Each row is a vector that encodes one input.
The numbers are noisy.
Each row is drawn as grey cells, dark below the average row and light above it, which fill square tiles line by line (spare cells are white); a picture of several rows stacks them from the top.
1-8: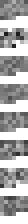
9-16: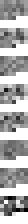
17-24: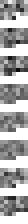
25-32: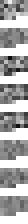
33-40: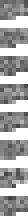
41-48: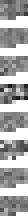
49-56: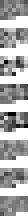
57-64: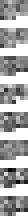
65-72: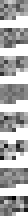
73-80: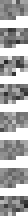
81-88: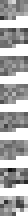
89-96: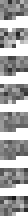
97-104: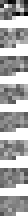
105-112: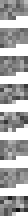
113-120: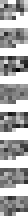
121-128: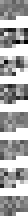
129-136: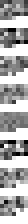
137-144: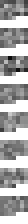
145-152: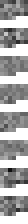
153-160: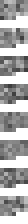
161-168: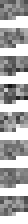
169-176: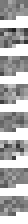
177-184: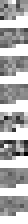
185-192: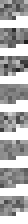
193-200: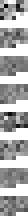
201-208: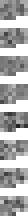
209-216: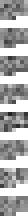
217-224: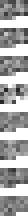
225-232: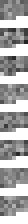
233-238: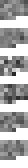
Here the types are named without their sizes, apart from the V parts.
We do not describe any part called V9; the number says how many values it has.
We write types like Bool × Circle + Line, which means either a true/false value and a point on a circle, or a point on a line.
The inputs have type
List(Bool × V9).
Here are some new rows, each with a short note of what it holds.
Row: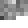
a list of one item
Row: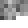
a list of one item
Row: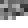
the empty list
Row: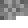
a list of one item
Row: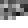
the empty list
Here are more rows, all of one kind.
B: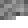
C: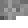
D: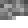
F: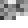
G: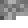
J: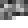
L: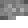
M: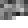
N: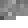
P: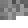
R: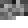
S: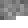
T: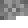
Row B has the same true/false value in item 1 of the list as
F, G and N.
